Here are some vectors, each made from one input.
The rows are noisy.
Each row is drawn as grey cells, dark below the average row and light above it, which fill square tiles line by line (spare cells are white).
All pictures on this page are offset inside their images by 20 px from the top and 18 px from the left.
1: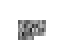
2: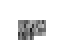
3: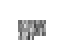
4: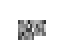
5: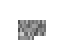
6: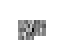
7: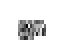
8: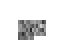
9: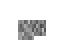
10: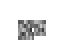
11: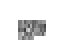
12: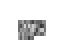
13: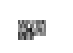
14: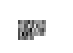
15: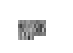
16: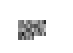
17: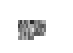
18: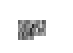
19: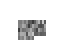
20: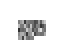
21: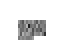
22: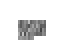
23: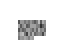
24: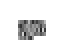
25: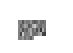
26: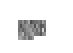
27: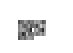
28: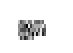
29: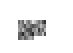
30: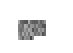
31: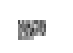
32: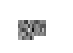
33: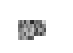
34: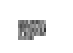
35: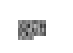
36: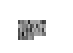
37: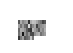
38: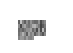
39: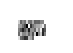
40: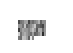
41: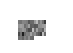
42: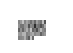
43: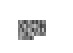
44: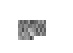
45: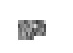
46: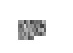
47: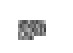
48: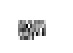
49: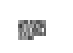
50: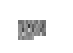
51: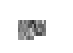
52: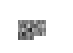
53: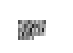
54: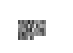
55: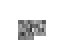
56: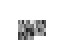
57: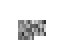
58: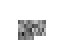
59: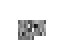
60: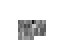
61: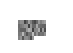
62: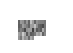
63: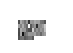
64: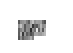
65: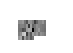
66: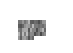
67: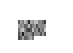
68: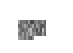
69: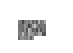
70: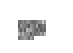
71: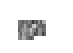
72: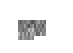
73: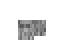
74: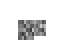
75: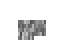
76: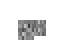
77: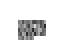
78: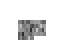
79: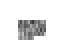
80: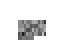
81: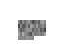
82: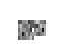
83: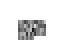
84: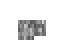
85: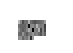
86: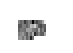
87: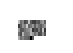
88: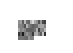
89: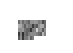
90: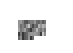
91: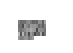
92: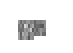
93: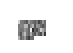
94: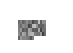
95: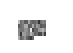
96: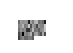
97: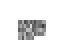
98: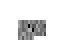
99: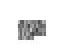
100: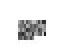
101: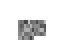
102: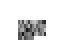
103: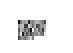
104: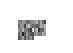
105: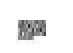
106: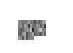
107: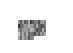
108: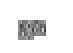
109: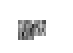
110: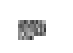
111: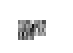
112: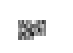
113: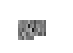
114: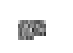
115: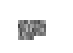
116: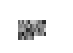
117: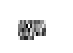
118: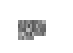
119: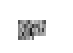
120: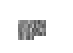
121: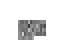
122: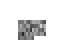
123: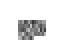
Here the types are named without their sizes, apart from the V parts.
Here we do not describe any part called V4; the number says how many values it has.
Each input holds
a list of items, each a true/false value and a value of V4.
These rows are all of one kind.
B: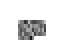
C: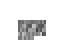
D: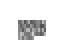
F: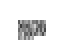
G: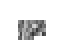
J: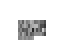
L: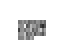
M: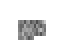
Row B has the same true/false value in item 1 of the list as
D and M.
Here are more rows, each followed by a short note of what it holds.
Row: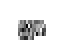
the empty list
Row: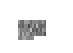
a list of two items
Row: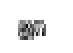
the empty list
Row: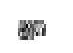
the empty list
